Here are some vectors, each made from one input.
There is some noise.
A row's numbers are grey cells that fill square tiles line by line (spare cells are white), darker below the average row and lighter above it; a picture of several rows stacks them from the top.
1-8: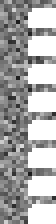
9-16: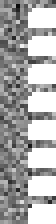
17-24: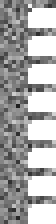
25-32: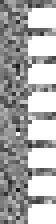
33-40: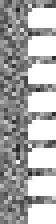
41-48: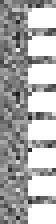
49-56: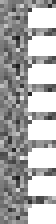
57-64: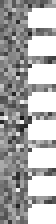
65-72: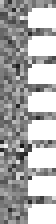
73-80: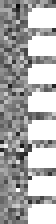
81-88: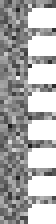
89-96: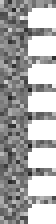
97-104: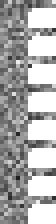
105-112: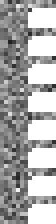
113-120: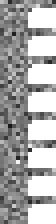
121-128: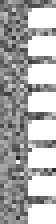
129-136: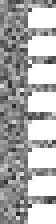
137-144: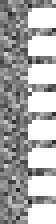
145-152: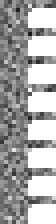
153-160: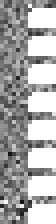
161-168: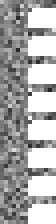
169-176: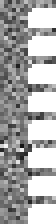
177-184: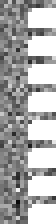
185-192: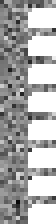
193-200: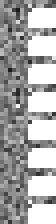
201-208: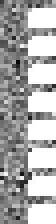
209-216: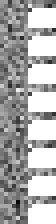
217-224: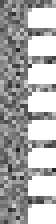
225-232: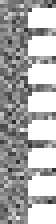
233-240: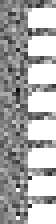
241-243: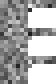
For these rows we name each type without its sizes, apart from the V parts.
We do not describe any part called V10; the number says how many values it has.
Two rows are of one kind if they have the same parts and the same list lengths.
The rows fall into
4 kinds.
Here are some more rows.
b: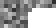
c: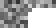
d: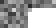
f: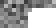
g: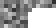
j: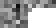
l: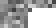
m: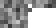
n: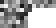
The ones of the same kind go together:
b, c, g, j, m
d, f
l
n

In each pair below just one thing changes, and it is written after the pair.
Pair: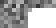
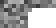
the label
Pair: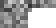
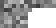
the value of V10
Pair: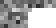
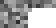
the label
